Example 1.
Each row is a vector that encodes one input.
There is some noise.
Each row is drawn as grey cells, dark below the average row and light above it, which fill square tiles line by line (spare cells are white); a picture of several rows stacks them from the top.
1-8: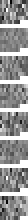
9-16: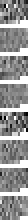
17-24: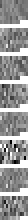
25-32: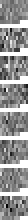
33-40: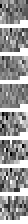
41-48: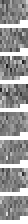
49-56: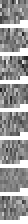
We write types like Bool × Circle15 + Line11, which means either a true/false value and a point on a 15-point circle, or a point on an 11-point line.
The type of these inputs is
Bool × Bool × Bool + Line5.
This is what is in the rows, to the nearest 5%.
About 35% of them hold a point on a 5-point line. The rest hold three true/false values.
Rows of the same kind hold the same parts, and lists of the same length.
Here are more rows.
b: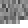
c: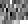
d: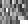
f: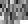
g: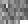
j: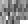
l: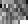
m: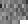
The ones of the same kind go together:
b, g, j
c, d, f, l, m

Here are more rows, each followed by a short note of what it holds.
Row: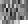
a point on a 5-point line
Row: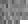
three true/false values
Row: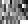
a point on a 5-point line
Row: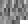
three true/false values
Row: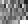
a point on a 5-point line
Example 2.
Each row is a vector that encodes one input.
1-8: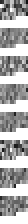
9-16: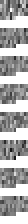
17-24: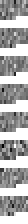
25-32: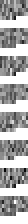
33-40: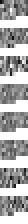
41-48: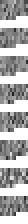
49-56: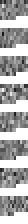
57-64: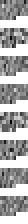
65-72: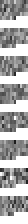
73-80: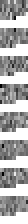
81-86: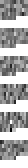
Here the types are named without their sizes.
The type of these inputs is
Bool × Bool × Bool + Line × Line + Unit.
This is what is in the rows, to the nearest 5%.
About 10% of them hold a fixed value. About 40% of them hold a point on each of two lines. The rest hold three true/false values.
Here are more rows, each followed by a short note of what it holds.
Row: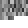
a fixed value
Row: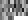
a fixed value
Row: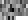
a fixed value
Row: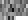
a fixed value
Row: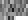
a fixed value
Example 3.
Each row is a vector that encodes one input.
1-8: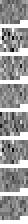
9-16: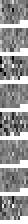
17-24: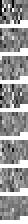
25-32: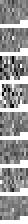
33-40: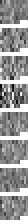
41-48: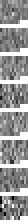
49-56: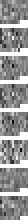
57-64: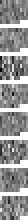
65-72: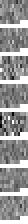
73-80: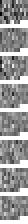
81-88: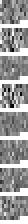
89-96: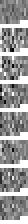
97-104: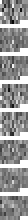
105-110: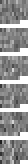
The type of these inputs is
Circle10 + Line7.
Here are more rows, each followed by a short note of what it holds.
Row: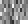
a point on a 10-point circle
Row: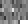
a point on a 10-point circle
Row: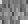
a point on a 10-point circle
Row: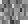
a point on a 10-point circle
